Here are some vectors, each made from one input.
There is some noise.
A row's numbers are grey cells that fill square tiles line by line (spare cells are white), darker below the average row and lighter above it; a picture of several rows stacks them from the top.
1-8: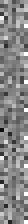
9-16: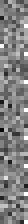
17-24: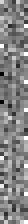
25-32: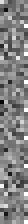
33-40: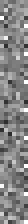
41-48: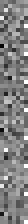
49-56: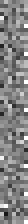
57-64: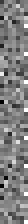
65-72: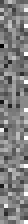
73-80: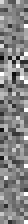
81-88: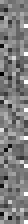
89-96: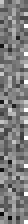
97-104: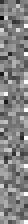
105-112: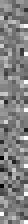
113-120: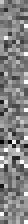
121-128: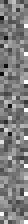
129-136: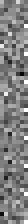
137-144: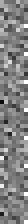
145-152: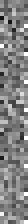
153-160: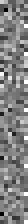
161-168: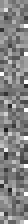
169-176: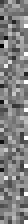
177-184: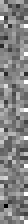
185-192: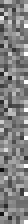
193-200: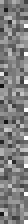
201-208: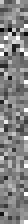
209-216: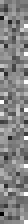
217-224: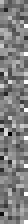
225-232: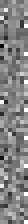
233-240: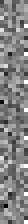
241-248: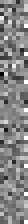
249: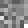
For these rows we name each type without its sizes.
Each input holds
either a point on a circle, or a fixed value.
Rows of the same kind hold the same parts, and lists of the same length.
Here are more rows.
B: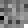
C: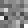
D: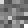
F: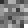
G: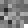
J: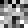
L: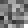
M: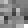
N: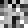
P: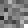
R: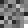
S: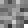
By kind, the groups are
B, C, D, F, G, L, M, P, R, S
J, N

